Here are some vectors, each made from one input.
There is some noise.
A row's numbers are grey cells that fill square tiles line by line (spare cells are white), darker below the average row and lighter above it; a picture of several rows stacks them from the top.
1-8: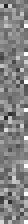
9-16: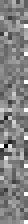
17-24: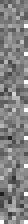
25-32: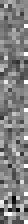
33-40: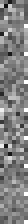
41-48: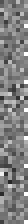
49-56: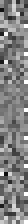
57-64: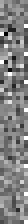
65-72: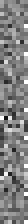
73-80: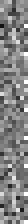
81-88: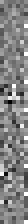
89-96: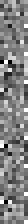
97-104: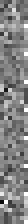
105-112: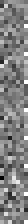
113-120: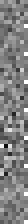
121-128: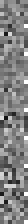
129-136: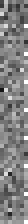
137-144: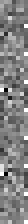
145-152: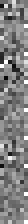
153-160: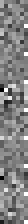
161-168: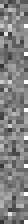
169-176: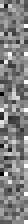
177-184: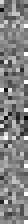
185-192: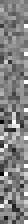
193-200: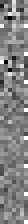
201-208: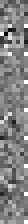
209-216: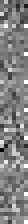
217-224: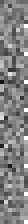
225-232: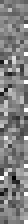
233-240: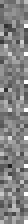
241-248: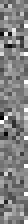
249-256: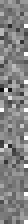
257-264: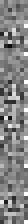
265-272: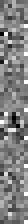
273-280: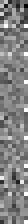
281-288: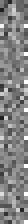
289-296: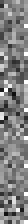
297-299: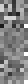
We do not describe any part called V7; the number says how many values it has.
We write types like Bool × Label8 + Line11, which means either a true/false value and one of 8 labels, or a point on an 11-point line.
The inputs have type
List2(Bool × V7).
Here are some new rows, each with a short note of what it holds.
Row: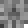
a list of one item
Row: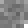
a list of two items
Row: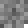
a list of one item
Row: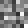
a list of two items
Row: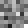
a list of one item
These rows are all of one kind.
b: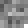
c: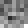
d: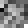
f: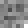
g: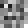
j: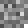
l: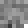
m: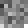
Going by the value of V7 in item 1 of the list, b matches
j and l.
